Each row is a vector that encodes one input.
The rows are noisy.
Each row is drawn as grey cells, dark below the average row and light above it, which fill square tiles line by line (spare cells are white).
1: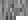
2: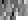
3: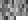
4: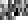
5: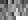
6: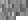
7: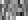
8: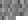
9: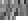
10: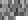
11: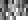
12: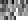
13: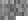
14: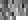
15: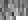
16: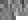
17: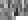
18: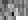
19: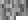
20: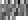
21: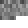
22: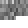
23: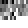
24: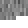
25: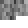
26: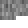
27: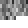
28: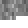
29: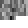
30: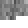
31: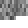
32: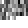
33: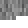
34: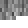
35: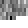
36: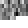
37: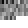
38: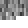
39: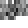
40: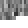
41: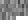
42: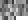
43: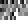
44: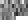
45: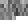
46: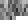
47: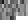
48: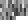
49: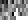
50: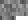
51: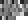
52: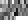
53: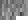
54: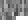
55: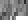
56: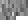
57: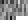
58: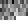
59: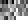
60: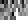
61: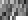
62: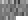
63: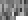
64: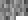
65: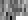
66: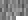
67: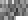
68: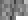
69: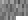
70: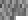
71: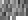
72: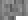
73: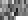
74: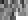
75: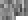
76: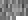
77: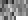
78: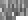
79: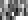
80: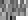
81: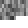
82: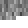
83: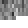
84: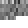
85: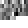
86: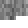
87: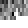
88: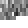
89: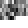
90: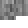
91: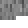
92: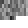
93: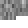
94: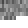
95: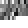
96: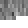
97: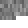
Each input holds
a point on a 5-point line, together with either a point on a 5-point line, or a point on a 7-point line.
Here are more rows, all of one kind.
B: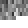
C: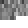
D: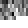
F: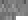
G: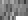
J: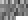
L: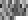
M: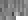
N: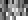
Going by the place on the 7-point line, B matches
C, M and N.
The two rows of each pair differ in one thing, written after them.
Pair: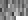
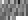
the place on the 7-point line
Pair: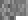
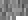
the place on the 5-point line
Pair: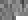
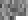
the place on the 5-point line
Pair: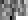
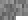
the place on the 7-point line
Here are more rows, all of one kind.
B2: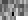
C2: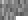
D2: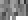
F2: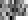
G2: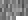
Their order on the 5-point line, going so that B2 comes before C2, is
F2, B2, G2, C2, D2.
